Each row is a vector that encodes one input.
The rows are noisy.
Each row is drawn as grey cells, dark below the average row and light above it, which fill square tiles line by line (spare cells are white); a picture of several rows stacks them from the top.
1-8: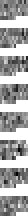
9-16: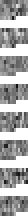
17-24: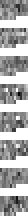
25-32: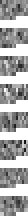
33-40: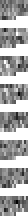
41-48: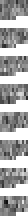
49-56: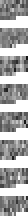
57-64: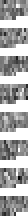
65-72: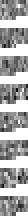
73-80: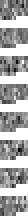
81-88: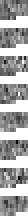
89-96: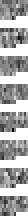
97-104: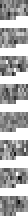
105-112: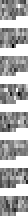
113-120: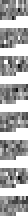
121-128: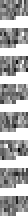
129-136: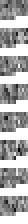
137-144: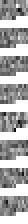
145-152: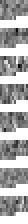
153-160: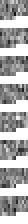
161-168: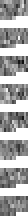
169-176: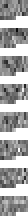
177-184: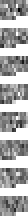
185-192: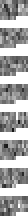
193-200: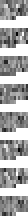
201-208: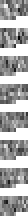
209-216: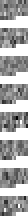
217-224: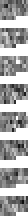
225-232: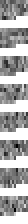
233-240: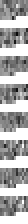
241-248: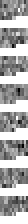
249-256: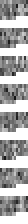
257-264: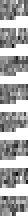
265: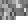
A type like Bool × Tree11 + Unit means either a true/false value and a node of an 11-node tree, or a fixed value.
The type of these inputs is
(Bool × Bool × Bool × Bool + Line10) × Line10.
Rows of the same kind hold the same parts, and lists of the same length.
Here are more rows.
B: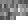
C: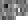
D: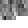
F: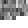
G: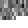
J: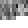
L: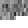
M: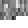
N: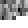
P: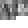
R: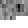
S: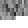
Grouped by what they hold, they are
B, C, D, G, J, L, P, R, S
F, M, N

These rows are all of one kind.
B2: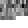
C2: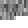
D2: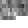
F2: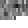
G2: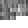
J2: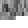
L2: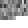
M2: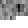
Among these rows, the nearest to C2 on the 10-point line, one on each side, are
G2 and L2.
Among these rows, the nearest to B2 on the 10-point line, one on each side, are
D2 and J2.
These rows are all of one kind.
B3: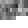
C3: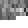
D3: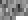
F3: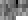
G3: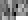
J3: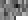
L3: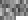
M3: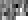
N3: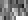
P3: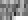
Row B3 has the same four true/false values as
F3 and J3.
